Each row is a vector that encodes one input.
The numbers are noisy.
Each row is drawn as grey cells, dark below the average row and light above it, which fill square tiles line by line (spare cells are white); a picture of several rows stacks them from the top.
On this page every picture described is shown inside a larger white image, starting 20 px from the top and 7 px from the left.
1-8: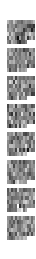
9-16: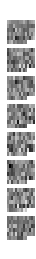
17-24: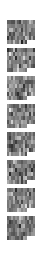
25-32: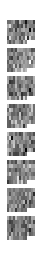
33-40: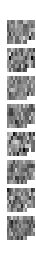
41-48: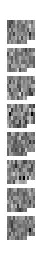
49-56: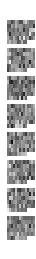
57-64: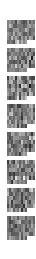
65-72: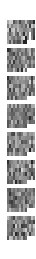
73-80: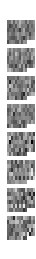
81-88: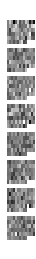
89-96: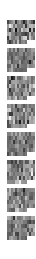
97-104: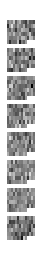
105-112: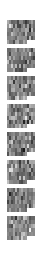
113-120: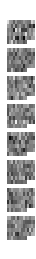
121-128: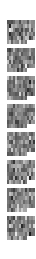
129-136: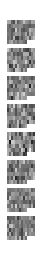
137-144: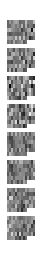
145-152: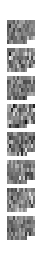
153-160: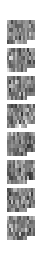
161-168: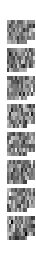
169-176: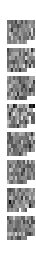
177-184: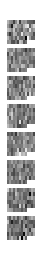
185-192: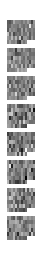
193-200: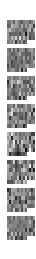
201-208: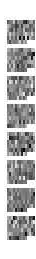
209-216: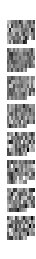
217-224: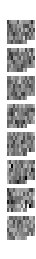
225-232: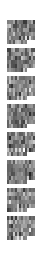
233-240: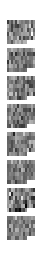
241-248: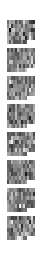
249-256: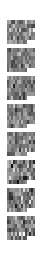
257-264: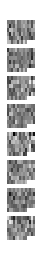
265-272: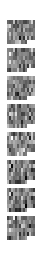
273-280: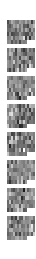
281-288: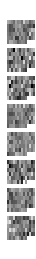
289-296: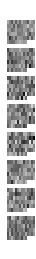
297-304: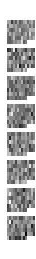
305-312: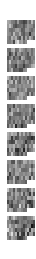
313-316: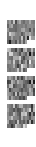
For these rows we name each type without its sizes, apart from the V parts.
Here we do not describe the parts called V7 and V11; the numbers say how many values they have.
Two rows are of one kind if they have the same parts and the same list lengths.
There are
4 kinds of row.
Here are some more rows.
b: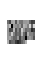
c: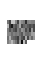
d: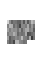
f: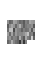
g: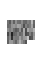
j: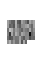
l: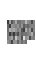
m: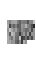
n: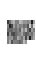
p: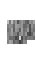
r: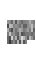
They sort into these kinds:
b
c, g, n, p
d, r
f, j, l, m

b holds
a point on a line and a true/false value.
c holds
a label and a value of V7.
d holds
a label and a value of V11.
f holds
a point on a circle, a label and a value of V7.
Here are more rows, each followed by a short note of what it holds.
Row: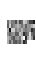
a point on a line and a true/false value
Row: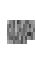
a label and a value of V7
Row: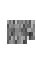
a label and a value of V7
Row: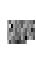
a point on a line and a true/false value
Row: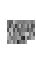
a point on a circle, a label and a value of V7
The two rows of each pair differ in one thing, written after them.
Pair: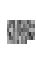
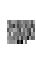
the value of V7
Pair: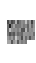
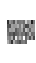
the value of V7
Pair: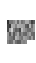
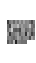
the place on the circle
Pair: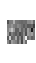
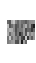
the place on the circle
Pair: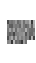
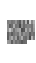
the value of V7
